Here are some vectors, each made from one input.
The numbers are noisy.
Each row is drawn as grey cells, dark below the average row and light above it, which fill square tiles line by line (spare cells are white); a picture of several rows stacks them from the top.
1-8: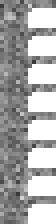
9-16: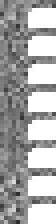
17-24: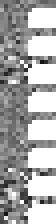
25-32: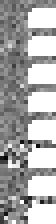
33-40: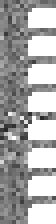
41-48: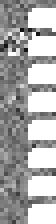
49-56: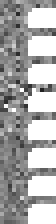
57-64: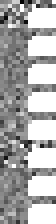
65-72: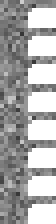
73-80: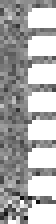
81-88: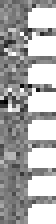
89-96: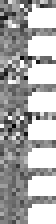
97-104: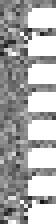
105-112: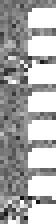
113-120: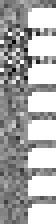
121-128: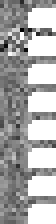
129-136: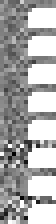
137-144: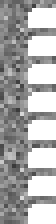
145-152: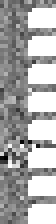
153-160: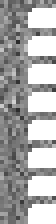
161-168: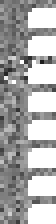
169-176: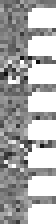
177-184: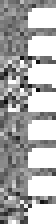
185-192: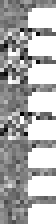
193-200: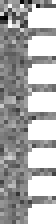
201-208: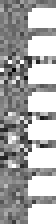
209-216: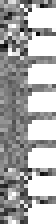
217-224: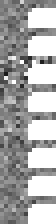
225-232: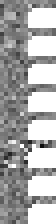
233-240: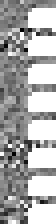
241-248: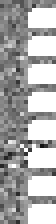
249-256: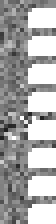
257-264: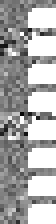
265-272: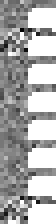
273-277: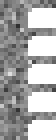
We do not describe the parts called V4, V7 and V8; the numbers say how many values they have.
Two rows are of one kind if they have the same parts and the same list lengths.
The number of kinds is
4.
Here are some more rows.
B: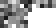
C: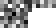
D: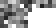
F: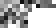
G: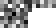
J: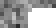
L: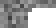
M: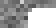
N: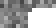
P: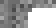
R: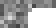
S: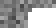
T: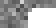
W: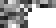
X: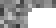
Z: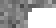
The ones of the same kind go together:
B, D, W
C, G
F
J, L, M, N, P, R, S, T, X, Z

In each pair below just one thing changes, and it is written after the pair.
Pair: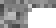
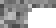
the value of V7
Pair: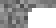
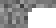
the value of V7
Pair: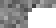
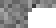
the value of V8
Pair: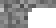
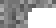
the value of V4
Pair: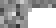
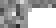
one of the five true/false values
